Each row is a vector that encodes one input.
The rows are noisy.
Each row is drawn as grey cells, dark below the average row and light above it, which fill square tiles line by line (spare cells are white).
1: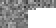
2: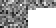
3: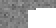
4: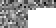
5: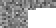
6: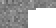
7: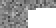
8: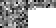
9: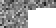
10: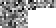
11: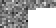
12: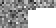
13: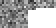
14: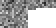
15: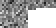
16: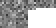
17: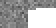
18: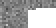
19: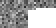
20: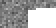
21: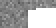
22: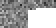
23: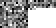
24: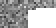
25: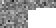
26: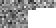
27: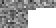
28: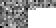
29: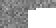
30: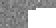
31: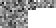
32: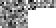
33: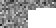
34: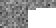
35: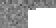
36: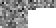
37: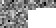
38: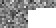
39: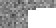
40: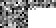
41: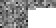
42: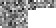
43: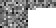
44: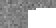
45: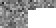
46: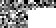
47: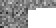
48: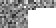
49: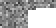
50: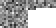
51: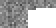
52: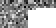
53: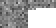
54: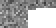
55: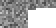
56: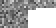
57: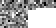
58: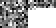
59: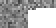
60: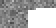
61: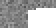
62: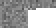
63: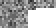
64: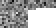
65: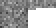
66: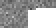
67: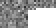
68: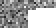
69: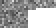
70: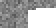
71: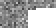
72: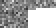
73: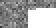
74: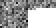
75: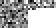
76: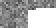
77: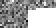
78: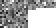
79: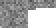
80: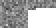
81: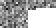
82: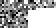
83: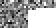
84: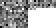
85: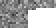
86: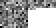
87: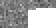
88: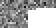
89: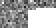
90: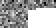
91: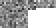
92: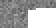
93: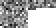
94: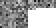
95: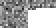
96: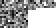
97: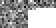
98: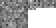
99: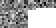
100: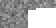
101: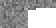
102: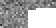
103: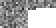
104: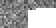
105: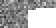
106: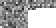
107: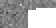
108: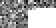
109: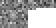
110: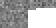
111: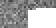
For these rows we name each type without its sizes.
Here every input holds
a point on a line, together with either a label, or a point on a line.
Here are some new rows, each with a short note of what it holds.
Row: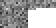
a label and a point on a line
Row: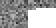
a label and a point on a line
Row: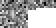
a label and a point on a line
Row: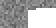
a label and a point on a line
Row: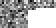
a label and a point on a line
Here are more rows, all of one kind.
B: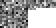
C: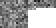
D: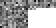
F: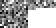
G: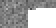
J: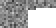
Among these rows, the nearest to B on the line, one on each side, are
D and G.
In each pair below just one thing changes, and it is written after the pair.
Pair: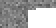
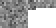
the label
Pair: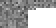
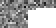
the label
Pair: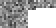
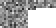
the label
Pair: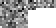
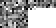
the label
